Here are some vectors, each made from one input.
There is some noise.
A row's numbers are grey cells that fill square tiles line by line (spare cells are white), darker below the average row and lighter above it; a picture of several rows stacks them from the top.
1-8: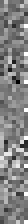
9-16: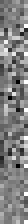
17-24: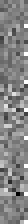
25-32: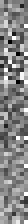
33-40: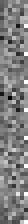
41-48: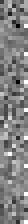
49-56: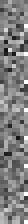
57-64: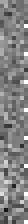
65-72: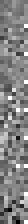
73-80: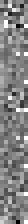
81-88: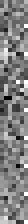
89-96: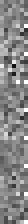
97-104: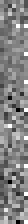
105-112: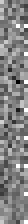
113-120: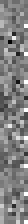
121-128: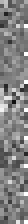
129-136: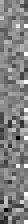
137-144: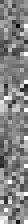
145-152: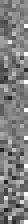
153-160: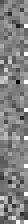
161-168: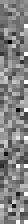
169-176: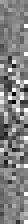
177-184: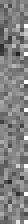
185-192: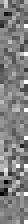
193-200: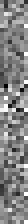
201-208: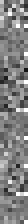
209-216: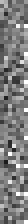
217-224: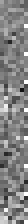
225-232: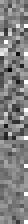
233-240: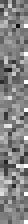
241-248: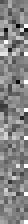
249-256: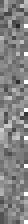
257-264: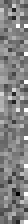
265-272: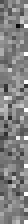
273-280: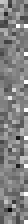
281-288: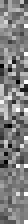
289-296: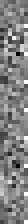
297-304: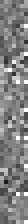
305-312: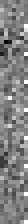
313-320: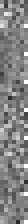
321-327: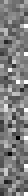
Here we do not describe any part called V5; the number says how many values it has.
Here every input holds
either a point on an 8-point line, or a point on a 10-point line, or a value of V5.
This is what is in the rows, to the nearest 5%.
About 40% of them hold a point on an 8-point line. About 40% of them hold a point on a 10-point line. The rest hold a value of V5.
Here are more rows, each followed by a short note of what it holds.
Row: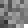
a value of V5
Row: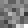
a point on a 10-point line
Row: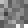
a point on an 8-point line
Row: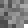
a value of V5
